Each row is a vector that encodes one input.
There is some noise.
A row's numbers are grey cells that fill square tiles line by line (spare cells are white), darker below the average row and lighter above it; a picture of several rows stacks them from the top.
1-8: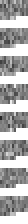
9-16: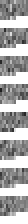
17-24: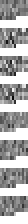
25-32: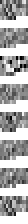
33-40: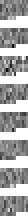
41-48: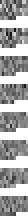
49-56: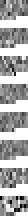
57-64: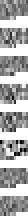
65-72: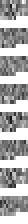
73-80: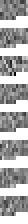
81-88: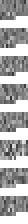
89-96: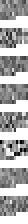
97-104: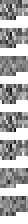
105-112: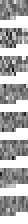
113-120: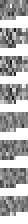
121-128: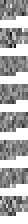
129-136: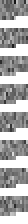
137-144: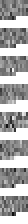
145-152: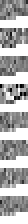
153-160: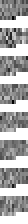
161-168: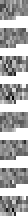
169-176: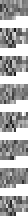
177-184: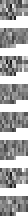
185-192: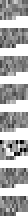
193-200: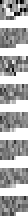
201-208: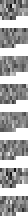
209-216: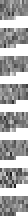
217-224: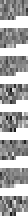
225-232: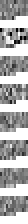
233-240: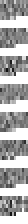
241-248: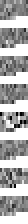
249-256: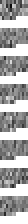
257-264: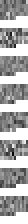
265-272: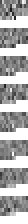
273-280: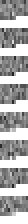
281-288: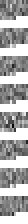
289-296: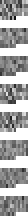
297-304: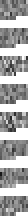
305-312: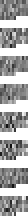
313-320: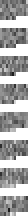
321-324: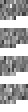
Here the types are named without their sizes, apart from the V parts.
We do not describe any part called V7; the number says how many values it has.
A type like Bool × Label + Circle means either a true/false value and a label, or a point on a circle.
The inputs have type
List((Circle + Line) × V7).
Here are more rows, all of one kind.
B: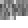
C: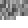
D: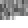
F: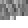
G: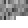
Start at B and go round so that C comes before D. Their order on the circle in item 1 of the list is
B, F, G, C, D.
